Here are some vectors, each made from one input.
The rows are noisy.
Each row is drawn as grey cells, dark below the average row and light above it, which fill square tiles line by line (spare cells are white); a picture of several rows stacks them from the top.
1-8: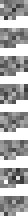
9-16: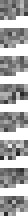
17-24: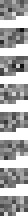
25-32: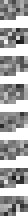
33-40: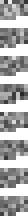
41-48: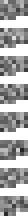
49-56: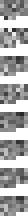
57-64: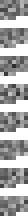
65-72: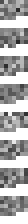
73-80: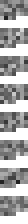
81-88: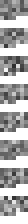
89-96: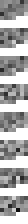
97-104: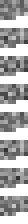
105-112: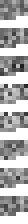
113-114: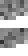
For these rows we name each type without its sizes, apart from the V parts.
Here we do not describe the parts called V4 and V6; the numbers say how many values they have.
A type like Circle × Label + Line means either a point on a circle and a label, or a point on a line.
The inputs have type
List(Line) + V4 × V6.
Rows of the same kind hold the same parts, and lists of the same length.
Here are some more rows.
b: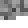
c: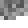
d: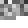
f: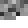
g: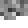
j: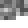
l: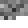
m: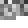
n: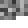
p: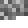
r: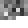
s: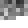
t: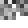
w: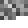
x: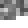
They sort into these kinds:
b, j, x
c, f, g, l, r, s
d, m, t
n, p, w

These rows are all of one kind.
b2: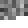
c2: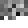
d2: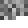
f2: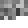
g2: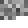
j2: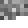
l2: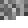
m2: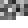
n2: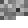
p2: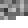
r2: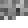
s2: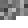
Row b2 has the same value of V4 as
c2, f2, p2 and r2.
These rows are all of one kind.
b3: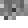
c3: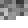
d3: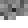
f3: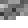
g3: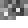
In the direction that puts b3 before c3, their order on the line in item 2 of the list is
b3, g3, c3, d3, f3.
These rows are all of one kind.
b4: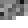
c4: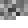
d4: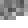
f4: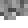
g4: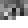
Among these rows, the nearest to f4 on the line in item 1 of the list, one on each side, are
c4 and d4.
